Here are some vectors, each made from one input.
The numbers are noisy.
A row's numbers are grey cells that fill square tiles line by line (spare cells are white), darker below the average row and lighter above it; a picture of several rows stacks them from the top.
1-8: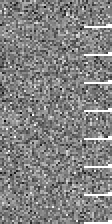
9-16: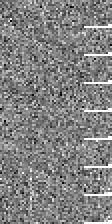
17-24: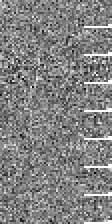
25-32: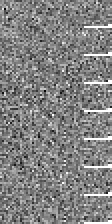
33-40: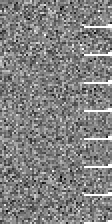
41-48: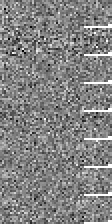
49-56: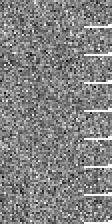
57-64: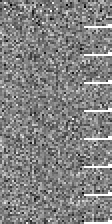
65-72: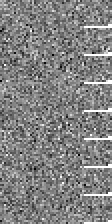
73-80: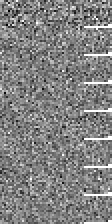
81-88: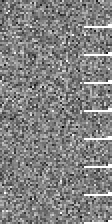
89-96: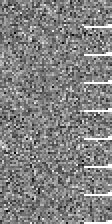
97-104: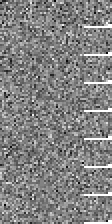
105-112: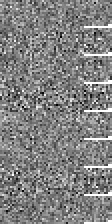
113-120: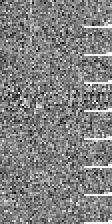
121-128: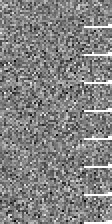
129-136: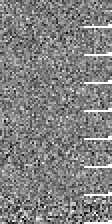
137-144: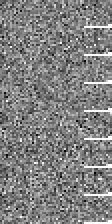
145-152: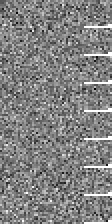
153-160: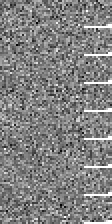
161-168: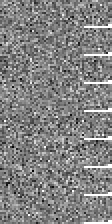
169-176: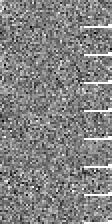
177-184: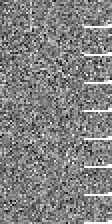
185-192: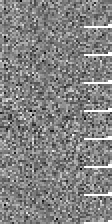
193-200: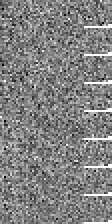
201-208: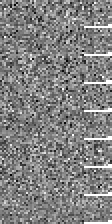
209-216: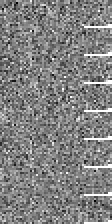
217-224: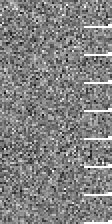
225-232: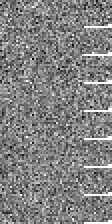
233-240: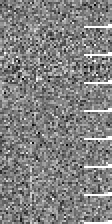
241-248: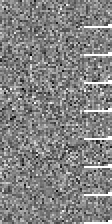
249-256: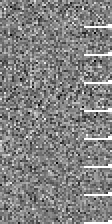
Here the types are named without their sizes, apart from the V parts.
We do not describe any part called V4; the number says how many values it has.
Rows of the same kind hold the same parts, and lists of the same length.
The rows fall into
5 kinds.
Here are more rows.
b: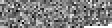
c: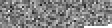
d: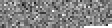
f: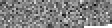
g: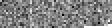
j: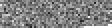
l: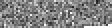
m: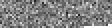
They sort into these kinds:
b
c, f, l
d
g
j, m

